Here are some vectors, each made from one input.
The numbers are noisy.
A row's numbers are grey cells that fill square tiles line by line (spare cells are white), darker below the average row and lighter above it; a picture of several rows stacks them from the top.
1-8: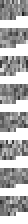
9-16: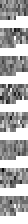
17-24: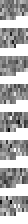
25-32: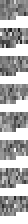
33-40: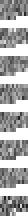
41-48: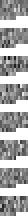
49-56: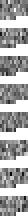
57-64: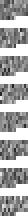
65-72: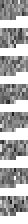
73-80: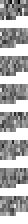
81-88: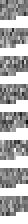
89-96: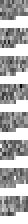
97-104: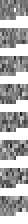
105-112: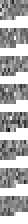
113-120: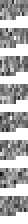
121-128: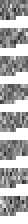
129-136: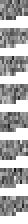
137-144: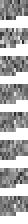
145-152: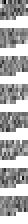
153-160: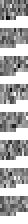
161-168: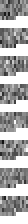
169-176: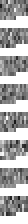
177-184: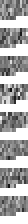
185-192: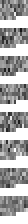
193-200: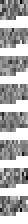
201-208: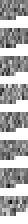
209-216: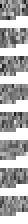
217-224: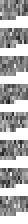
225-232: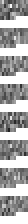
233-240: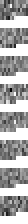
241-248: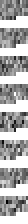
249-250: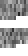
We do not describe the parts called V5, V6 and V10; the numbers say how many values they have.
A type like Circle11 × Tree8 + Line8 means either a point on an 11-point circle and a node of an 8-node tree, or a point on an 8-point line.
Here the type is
Line4 × V5 × V6 + Line9 × (Tree9 + Unit) + V10.
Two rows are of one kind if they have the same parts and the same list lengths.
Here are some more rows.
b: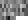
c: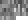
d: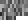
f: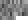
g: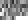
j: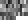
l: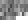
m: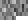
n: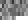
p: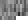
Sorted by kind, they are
b, d, p
c
f, g, j, l, n
m

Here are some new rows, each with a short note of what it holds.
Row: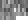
a value of V10
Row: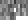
a value of V10
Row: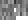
a value of V10
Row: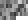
a point on a 4-point line, a value of V5 and a value of V6
